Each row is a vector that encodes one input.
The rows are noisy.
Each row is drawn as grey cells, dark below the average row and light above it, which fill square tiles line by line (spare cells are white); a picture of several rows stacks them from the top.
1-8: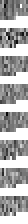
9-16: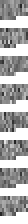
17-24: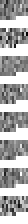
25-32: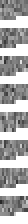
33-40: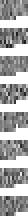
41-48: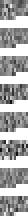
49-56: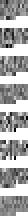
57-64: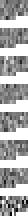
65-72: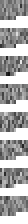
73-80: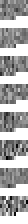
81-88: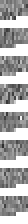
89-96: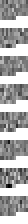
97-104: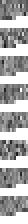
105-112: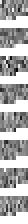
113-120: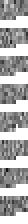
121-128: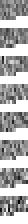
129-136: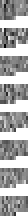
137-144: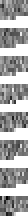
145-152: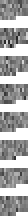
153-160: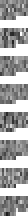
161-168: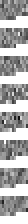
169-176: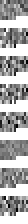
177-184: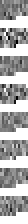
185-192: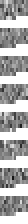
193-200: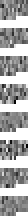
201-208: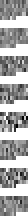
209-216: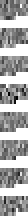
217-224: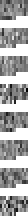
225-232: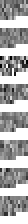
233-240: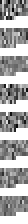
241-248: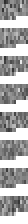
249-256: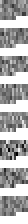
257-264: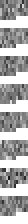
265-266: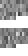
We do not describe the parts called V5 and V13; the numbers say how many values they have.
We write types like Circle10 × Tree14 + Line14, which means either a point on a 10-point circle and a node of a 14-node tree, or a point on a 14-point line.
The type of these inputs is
(Bool × Bool × Bool + V5) × V13 + Line9.
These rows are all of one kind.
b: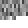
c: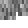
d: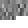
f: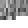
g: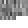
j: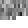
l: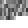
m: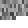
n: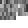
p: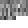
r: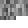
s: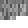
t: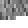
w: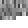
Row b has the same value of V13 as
c, j, l and w.
